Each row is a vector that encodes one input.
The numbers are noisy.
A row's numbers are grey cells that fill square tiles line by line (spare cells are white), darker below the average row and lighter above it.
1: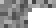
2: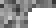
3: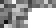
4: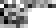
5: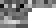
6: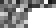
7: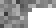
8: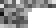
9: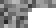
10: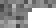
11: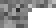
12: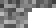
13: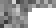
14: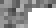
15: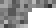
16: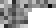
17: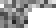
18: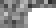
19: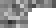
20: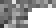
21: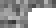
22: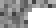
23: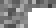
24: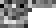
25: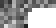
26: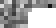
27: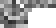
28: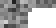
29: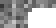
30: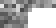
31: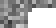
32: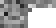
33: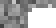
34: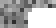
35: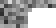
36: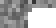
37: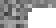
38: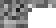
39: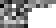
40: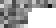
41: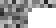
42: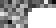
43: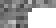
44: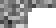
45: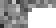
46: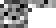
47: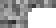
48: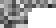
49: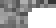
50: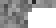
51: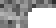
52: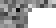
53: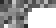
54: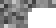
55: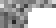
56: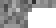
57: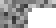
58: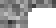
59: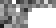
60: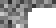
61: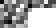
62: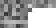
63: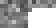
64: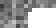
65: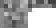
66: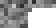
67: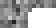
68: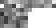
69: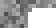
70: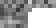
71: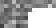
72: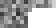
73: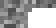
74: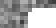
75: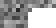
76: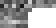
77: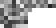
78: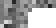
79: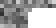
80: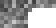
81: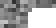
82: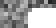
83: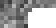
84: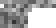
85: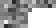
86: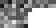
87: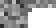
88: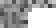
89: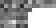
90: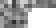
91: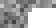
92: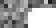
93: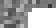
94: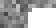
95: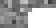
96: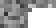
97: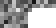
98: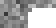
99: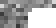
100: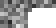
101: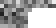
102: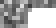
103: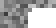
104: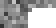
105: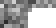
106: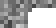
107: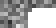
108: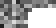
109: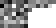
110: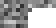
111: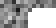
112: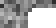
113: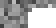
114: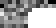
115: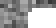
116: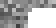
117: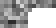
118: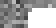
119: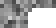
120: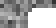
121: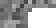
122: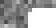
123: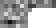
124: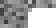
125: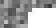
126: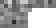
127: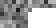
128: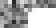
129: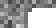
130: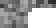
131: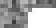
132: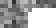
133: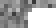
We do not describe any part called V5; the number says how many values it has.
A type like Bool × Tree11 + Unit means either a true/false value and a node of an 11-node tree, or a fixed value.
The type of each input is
Bool × (Circle6 + V5) + List2(Line4).
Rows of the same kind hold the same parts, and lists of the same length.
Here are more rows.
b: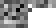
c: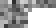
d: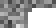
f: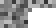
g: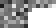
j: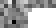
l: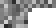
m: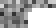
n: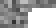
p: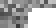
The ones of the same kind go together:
b, p
c, j, n
d, l
f, m
g

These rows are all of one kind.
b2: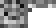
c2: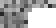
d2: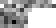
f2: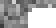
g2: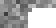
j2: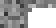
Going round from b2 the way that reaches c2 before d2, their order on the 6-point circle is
b2, f2, c2, g2, d2, j2.
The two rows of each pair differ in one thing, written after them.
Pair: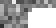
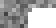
the place on the 6-point circle
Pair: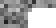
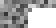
the true/false value
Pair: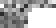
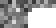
the true/false value
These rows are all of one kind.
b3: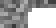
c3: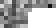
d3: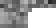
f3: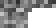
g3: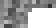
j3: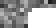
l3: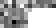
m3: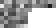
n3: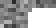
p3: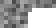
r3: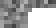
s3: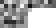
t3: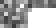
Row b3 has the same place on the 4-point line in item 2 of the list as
j3, l3, n3 and t3.
